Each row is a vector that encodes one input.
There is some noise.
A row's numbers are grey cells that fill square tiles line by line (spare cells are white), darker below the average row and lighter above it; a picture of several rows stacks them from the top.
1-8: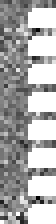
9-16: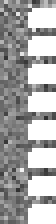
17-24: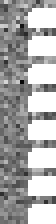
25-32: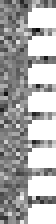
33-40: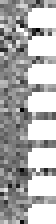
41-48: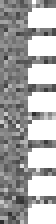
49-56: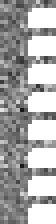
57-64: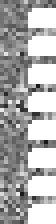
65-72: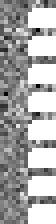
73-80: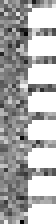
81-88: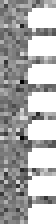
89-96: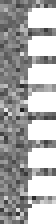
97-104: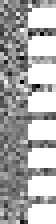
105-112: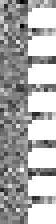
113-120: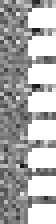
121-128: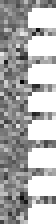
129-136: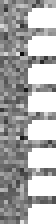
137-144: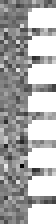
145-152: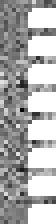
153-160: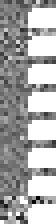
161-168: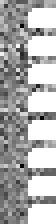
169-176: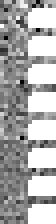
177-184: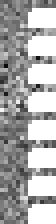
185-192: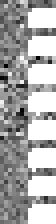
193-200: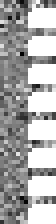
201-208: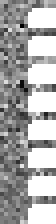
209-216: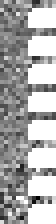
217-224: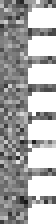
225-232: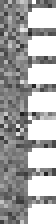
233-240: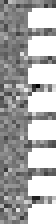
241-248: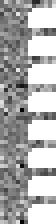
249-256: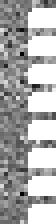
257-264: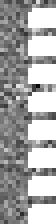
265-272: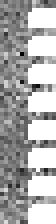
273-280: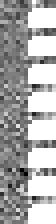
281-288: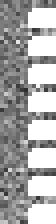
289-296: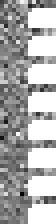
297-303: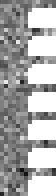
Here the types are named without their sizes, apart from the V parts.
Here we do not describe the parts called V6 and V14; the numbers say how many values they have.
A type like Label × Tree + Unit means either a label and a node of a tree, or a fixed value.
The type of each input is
List(Line) + V6 × V14.
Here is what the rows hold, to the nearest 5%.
About 60% of them hold a value of V6 and a value of V14. The rest are lists of points on a line.
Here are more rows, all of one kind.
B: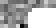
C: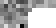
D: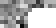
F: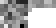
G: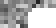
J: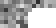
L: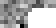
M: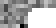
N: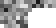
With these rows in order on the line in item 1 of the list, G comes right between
C and J.
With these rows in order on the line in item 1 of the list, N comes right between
F and J.
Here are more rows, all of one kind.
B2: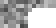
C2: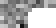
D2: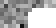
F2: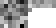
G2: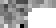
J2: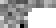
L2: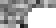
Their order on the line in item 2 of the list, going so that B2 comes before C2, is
D2, F2, J2, G2, B2, L2, C2.
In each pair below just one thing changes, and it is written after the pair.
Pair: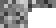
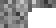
the value of V6
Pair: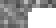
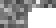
the value of V6
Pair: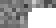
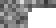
the value of V14
